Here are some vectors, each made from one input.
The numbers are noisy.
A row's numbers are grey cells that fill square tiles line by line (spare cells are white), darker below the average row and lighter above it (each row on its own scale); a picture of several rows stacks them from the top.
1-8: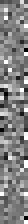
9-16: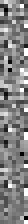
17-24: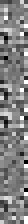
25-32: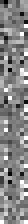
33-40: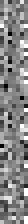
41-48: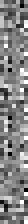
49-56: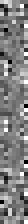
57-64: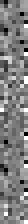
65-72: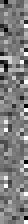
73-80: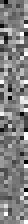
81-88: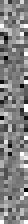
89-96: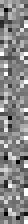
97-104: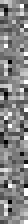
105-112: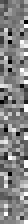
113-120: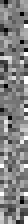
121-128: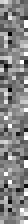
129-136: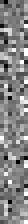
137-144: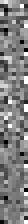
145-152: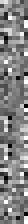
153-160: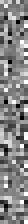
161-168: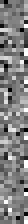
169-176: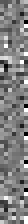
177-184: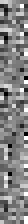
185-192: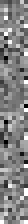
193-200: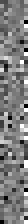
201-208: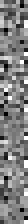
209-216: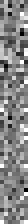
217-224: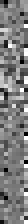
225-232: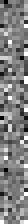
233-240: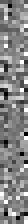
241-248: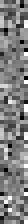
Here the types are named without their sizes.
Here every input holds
either a point on a circle, or a fixed value, or three true/false values.
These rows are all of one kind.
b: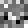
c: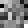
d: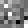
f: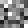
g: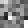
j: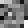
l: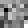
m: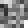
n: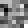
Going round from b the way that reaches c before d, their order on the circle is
b, g, c, j, m, n, l, f, d.
